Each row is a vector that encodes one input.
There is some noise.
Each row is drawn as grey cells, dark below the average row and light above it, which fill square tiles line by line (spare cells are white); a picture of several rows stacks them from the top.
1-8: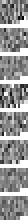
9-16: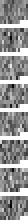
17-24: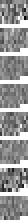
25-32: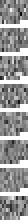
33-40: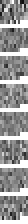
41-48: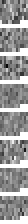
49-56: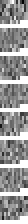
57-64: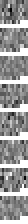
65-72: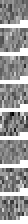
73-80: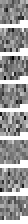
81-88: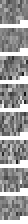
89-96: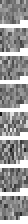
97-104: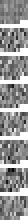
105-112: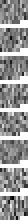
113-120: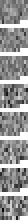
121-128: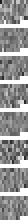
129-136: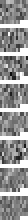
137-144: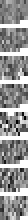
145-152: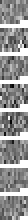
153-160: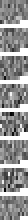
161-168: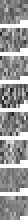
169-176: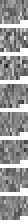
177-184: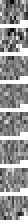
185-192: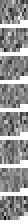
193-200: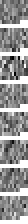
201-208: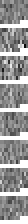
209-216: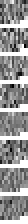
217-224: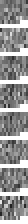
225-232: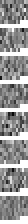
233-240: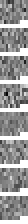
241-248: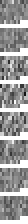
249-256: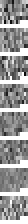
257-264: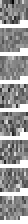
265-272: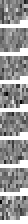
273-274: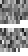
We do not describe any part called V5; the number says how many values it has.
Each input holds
one of 9 labels, together with either a point on a 9-point circle, or a list of up to two values of V5.
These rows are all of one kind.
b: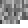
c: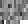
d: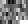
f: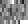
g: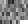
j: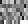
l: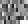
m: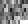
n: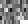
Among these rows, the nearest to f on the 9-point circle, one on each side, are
b and d.
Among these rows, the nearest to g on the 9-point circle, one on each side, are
l and n.
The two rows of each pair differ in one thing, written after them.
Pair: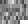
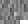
the value of V5 in item 2 of the list
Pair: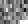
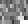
the value of V5 in item 1 of the list
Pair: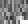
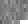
the value of V5 in item 2 of the list
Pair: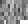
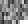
the value of V5 in item 1 of the list
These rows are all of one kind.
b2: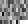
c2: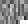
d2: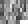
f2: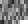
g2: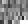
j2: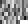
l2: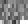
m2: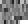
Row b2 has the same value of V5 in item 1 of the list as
c2 and m2.
